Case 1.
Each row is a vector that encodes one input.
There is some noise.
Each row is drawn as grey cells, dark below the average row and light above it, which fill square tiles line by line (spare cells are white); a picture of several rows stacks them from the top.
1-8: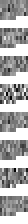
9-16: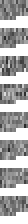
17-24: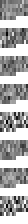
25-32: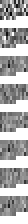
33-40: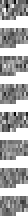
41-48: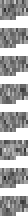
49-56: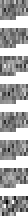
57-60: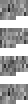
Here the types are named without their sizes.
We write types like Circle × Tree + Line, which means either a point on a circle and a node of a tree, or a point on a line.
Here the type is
List(Line).
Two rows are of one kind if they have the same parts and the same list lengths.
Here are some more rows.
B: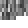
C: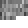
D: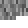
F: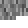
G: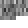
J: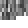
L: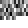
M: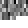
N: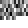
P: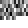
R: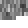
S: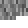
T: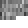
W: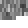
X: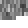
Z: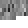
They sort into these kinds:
B, D, F, G, J, R, S, W, X
C, M, T, Z
L, N, P

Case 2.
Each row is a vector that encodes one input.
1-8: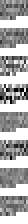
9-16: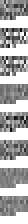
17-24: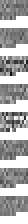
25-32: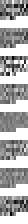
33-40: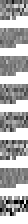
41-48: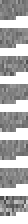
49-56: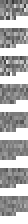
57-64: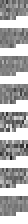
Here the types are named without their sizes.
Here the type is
Circle × Line.
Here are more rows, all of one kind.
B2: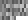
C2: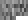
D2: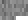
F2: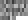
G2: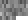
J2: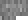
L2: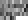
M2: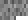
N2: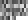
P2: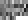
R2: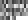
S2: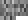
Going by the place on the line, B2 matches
J2 and S2.
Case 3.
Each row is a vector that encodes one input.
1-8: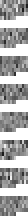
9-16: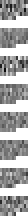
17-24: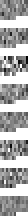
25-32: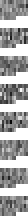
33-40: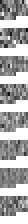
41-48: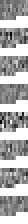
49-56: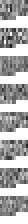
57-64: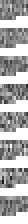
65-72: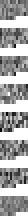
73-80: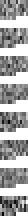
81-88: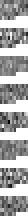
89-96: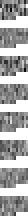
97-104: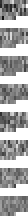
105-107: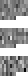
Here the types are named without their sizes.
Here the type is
List(Line).
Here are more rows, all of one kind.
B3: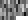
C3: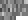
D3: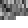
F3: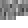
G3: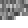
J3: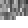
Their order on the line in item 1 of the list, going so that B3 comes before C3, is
F3, D3, J3, G3, B3, C3.
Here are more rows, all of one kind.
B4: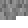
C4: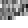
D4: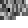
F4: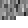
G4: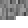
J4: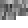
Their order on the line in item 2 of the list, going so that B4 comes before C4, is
G4, D4, B4, F4, C4, J4.
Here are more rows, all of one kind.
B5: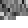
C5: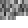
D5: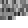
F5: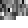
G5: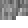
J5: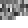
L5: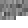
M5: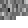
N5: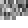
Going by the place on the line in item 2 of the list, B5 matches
F5 and G5.
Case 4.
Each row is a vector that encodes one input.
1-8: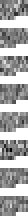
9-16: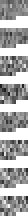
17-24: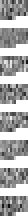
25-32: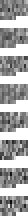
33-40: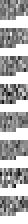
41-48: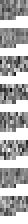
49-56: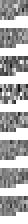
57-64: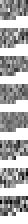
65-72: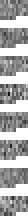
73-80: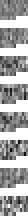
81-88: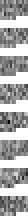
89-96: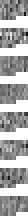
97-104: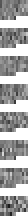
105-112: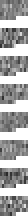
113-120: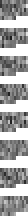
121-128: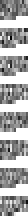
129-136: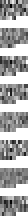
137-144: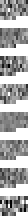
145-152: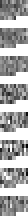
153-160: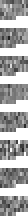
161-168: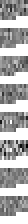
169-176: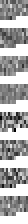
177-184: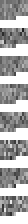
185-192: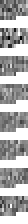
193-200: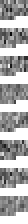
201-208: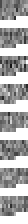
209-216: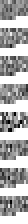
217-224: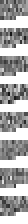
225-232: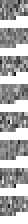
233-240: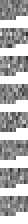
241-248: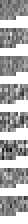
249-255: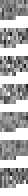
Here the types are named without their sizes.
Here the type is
List(Line).
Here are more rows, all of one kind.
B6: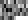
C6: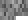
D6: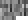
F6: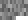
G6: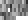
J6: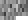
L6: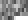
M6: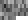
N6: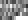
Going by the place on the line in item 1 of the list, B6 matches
G6, J6 and L6.
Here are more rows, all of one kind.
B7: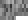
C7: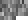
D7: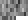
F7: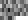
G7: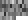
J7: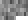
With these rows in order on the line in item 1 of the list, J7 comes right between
C7 and F7.
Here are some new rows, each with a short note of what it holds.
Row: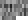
a list of two items
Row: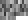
a list of two items
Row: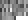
a list of one item
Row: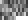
the empty list
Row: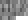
a list of one item
